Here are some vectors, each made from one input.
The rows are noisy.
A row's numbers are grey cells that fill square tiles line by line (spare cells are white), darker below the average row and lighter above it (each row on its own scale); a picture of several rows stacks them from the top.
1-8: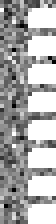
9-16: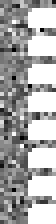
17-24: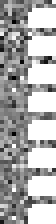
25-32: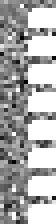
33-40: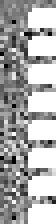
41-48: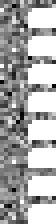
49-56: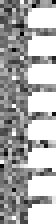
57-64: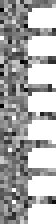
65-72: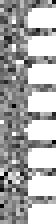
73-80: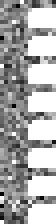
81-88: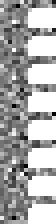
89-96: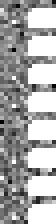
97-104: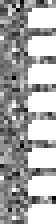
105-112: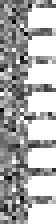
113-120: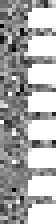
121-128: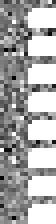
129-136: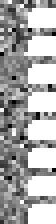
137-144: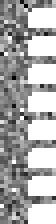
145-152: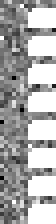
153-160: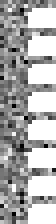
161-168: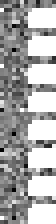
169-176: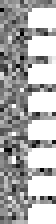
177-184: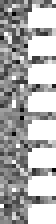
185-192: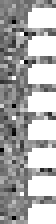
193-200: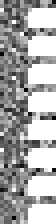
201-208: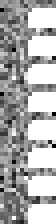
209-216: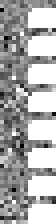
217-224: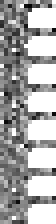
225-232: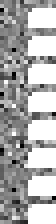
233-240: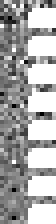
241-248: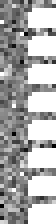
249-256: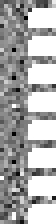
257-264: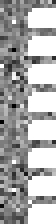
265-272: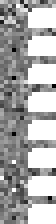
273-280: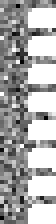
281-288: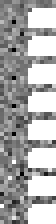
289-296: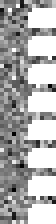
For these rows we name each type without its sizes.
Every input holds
a point on a line, together with either a fixed value, or four true/false values.
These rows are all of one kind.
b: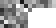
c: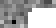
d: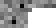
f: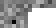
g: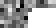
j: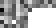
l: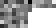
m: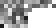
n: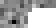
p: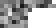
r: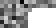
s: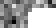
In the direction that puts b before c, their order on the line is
l, d, s, r, g, n, b, c, p, f, m, j.
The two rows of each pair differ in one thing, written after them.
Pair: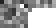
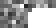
the place on the line
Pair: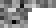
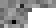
the place on the line
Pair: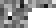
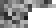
one of the four true/false values
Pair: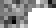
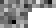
the place on the line
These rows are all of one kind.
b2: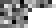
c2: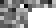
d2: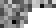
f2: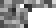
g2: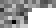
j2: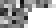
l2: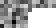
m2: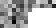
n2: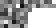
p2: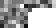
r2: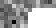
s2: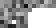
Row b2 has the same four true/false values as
j2 and n2.
